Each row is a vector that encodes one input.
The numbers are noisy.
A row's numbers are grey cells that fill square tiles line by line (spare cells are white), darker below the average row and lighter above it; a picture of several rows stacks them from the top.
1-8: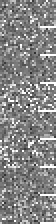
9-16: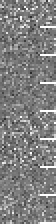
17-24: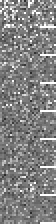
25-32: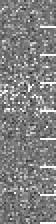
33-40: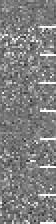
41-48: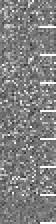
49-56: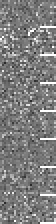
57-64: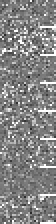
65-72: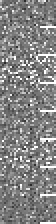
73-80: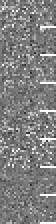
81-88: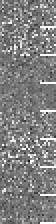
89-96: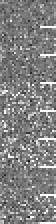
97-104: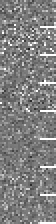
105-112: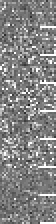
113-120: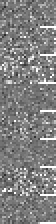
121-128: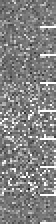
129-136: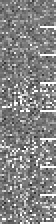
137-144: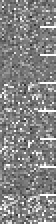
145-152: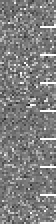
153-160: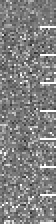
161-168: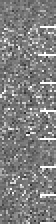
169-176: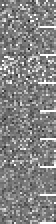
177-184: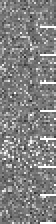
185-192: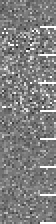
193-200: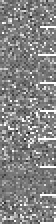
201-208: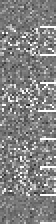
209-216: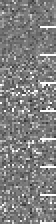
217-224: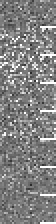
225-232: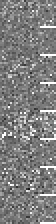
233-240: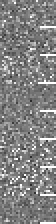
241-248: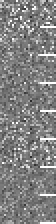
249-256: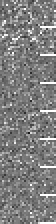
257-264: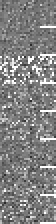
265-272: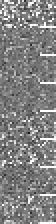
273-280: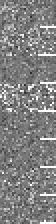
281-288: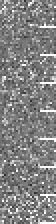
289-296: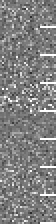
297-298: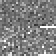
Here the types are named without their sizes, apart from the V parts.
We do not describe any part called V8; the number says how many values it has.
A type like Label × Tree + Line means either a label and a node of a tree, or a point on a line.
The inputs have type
Bool × V8 + (Circle + Unit) × Tree.
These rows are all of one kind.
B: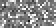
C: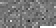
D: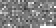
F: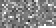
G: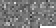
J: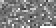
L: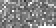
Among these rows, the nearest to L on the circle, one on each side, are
F and G.
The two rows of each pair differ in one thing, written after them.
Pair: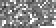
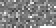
the place on the circle
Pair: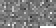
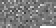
the node of the tree
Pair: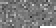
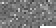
the node of the tree
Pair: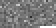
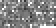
the place on the circle
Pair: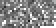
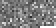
the place on the circle
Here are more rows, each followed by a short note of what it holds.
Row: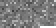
a node of a tree
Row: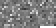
a point on a circle and a node of a tree
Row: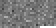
a node of a tree
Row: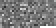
a true/false value and a value of V8
